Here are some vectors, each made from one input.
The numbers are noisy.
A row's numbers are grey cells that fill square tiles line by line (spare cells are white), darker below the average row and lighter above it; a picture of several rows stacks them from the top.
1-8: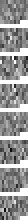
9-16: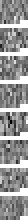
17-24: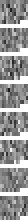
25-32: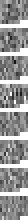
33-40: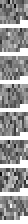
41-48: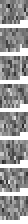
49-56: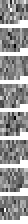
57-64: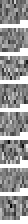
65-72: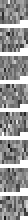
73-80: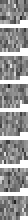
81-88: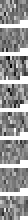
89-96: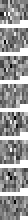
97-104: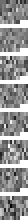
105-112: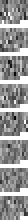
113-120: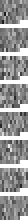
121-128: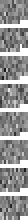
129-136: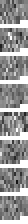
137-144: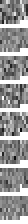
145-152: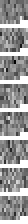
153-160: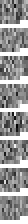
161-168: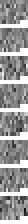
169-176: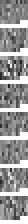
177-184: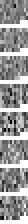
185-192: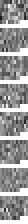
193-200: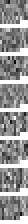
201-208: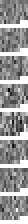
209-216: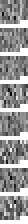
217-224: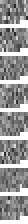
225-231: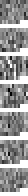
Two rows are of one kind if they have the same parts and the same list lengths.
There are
2 kinds of row.
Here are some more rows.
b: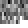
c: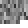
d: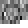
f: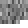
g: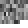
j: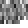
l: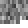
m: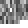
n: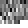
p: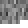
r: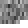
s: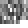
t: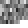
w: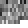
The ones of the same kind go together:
b, c, d, f, g, l, m, n, p, r, s, t, w
j

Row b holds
a point on a 9-point circle and a true/false value.
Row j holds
a fixed value.
